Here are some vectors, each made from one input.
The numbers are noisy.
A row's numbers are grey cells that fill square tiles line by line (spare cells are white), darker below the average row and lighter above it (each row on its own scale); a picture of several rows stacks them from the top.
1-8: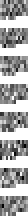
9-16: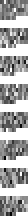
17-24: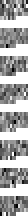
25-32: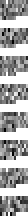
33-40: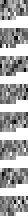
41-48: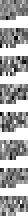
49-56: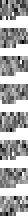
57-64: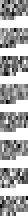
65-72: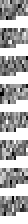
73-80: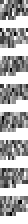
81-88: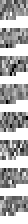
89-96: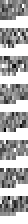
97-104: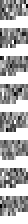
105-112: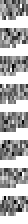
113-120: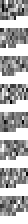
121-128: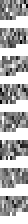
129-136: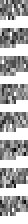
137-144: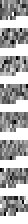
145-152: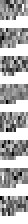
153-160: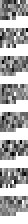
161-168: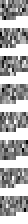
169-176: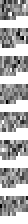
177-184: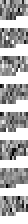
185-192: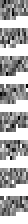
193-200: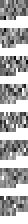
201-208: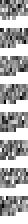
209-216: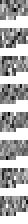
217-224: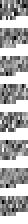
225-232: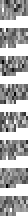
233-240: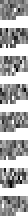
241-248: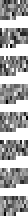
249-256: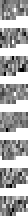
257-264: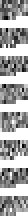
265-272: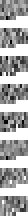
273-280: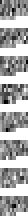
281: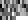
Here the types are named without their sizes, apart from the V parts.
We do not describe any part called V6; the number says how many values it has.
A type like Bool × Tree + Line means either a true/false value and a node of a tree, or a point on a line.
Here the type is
(Bool × Bool × Bool × Bool + Label) × Label × V6 + Line.
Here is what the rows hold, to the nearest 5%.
About 90% of them hold a label and a value of V6, together with either a label, or four true/false values. The rest hold a point on a line.
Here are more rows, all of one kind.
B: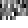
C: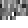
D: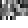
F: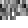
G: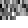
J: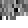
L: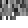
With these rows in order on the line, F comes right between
C and G.
